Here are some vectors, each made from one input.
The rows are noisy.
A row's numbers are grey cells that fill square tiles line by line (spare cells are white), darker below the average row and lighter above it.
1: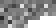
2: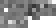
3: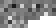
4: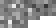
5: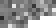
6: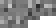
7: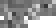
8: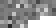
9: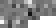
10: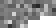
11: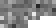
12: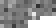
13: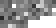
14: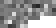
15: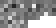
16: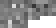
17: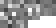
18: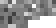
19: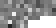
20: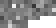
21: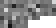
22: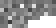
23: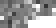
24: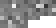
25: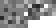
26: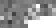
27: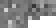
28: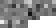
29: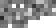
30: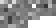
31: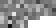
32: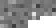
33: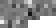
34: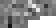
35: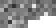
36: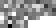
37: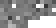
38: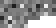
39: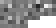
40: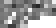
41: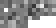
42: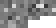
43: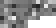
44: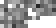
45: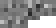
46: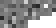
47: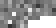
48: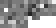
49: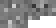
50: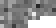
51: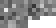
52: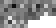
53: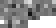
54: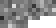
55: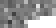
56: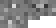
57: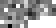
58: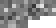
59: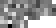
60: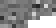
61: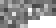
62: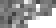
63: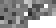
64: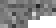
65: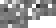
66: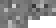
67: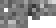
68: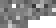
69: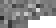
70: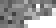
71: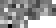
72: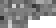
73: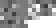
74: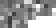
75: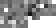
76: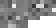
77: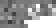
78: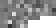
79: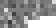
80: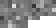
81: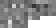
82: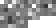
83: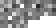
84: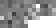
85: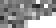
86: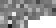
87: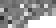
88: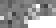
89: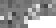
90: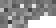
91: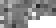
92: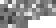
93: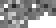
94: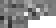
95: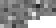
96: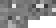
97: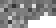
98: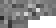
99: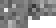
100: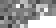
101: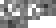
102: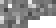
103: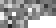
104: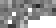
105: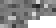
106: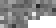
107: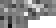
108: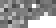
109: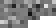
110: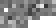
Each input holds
one of 8 labels.
